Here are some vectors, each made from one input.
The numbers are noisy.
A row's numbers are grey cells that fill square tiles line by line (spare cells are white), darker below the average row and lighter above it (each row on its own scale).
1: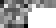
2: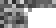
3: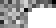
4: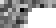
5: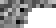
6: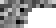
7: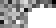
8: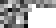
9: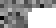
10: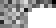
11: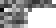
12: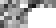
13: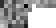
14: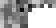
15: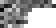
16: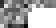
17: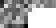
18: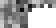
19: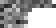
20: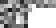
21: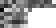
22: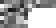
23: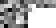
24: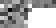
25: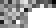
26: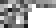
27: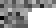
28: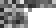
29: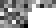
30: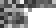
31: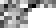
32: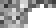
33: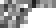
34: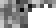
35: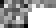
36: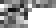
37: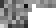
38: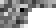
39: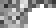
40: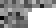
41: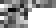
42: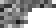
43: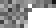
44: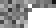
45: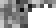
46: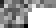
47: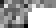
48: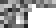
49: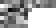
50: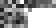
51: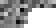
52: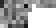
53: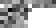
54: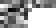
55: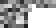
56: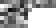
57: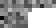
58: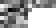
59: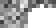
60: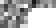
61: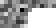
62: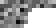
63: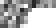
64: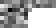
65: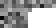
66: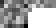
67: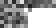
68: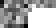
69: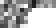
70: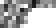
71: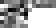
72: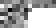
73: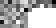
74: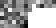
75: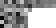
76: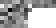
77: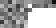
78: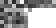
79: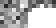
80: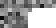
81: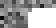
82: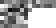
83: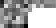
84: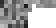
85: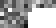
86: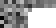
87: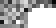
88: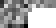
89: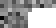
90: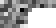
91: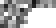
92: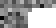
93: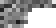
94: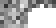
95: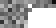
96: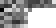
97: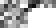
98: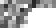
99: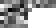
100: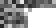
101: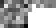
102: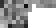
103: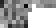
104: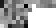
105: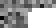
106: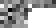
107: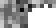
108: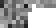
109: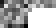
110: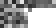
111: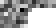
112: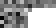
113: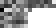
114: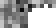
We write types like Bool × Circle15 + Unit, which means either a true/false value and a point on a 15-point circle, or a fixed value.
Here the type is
Circle18 + Unit.
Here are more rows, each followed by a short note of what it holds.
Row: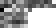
a point on an 18-point circle
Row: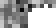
a fixed value
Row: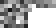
a point on an 18-point circle
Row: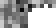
a fixed value
